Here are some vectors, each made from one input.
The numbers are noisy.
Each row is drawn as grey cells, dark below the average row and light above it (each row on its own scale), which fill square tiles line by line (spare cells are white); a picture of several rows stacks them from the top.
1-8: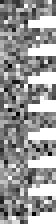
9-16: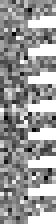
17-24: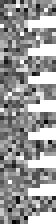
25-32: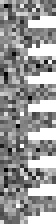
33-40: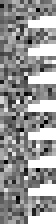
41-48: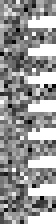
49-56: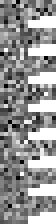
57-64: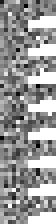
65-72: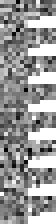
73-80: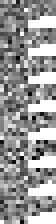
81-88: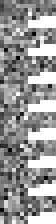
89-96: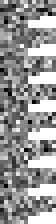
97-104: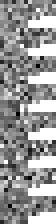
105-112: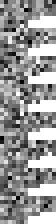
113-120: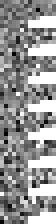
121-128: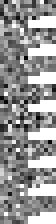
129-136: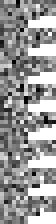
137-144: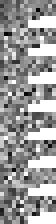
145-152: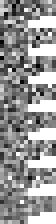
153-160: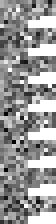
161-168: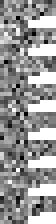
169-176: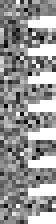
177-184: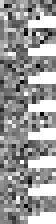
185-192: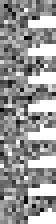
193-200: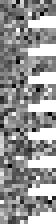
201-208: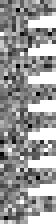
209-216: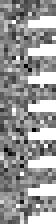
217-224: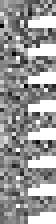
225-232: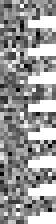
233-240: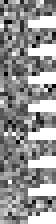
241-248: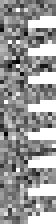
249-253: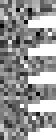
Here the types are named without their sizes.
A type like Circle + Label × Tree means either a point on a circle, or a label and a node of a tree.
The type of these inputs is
Bool × Label × Label.
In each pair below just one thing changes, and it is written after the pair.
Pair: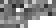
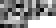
one of the two labels
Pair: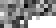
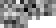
the true/false value
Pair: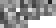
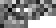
one of the two labels
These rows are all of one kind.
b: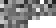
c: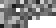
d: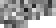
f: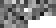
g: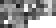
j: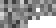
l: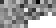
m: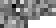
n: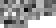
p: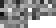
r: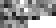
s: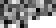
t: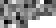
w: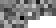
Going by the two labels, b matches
n, s and t.
